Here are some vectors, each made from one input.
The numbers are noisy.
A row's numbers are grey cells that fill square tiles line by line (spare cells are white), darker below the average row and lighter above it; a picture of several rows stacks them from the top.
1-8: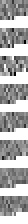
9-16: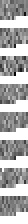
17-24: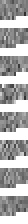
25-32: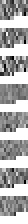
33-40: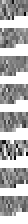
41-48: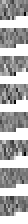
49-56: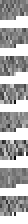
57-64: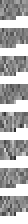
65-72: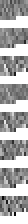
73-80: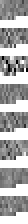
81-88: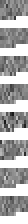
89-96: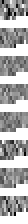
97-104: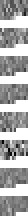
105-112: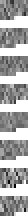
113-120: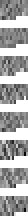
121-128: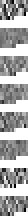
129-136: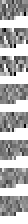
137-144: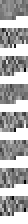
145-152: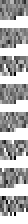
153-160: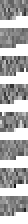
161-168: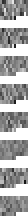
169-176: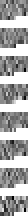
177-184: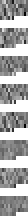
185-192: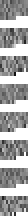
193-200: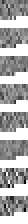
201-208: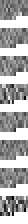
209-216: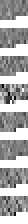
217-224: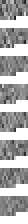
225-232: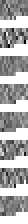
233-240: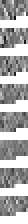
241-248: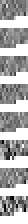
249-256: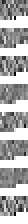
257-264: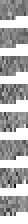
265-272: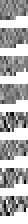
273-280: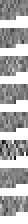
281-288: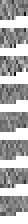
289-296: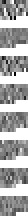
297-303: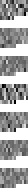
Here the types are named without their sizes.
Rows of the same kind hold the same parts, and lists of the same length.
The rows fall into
2 kinds.
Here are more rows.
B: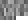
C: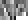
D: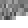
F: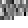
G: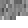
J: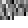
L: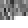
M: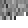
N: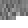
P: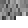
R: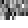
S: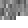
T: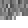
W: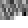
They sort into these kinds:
B, C, D, F, G, J, L, M, N, P, S, T, W
R

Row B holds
a node of a tree.
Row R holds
a fixed value.
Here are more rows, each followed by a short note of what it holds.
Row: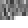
a node of a tree
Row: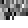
a fixed value
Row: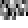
a fixed value
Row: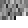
a node of a tree
